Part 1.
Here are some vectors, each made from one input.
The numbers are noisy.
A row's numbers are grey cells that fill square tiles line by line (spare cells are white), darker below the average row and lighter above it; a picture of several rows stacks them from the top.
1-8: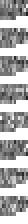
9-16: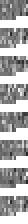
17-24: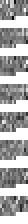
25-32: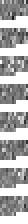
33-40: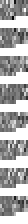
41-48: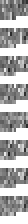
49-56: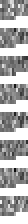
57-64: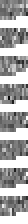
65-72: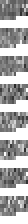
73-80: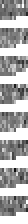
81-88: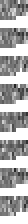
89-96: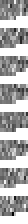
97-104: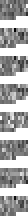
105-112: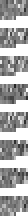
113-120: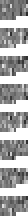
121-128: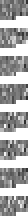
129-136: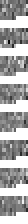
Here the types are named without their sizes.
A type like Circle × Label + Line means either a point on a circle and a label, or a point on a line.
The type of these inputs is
Bool × (Tree + Unit) + Line.
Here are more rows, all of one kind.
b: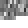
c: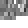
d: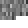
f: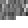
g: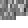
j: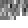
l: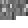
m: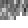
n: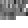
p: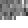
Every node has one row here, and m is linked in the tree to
j and l.
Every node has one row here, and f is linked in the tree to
p.
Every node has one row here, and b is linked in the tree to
c.
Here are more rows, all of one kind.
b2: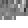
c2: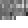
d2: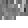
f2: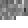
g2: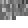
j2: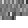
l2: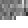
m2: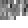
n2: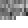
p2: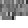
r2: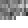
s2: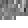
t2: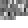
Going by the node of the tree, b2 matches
d2 and s2.
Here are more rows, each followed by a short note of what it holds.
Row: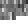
a node of a tree and a true/false value
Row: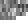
a point on a line
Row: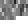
a point on a line
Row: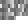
a true/false value
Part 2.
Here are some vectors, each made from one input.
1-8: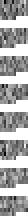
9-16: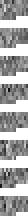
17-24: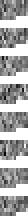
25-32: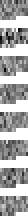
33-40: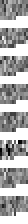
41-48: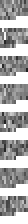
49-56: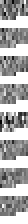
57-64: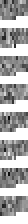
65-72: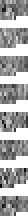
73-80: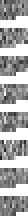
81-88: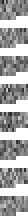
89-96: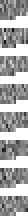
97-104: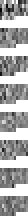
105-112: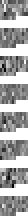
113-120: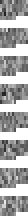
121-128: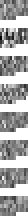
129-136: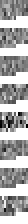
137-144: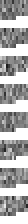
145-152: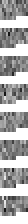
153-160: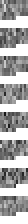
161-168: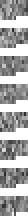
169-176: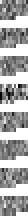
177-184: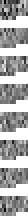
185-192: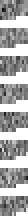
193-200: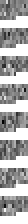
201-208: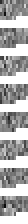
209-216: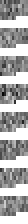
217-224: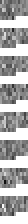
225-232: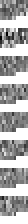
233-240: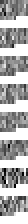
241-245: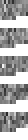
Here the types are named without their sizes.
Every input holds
either a point on a circle, a label and a true/false value, or a fixed value.
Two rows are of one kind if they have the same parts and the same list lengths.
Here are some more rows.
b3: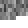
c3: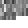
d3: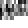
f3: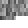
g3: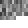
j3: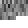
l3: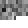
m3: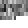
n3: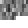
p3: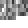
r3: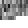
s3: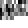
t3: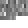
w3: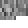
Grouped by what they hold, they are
b3, c3, f3, g3, j3, l3, m3, n3, p3, r3, t3, w3
d3, s3

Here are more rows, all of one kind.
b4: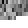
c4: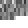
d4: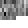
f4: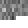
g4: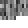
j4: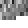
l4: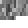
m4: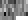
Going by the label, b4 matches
d4 and m4.
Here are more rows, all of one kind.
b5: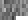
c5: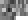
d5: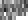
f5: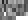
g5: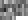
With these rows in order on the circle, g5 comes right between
c5 and d5.
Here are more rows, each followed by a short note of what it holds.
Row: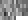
a point on a circle, a label and a true/false value
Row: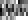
a fixed value
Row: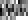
a fixed value
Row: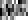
a fixed value
